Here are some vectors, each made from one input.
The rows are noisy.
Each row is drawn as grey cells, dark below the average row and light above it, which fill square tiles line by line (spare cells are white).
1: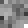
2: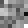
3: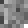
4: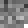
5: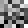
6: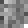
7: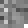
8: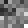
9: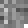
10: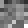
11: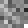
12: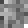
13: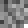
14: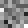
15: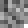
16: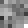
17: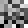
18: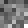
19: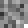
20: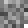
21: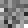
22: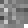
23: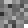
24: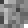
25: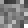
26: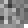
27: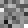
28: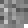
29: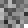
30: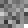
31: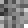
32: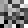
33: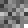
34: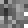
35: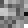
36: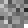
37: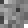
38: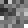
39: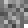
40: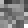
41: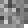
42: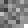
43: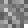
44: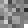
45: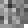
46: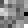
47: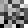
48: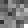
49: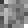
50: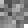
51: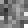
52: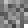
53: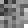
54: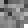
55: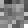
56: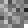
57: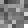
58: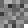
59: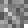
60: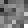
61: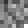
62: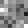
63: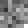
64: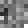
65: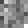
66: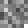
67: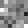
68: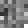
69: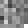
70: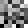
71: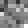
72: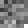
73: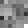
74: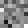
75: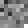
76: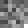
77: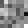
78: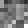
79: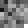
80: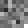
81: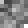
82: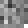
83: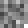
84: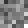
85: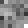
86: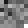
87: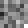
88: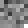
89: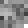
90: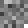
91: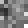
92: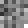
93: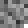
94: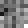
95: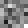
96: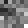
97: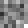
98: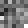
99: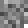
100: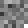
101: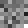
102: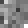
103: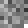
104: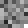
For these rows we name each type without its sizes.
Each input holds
a list of points on a line.
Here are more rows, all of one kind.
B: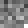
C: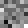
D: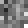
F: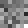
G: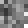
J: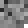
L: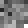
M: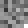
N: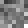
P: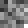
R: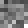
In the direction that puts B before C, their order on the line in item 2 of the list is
F, B, M, C, D, J, G, N, L, P, R.
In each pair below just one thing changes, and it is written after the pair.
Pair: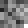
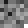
the place on the line in item 1 of the list
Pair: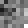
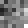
the place on the line in item 2 of the list
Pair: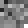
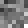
the place on the line in item 1 of the list
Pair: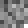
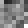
the place on the line in item 1 of the list
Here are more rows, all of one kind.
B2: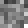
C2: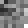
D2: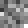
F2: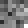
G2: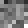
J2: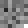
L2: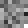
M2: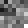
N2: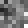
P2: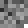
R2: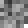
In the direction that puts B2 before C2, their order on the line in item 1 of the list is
L2, J2, D2, F2, P2, R2, G2, B2, N2, M2, C2.
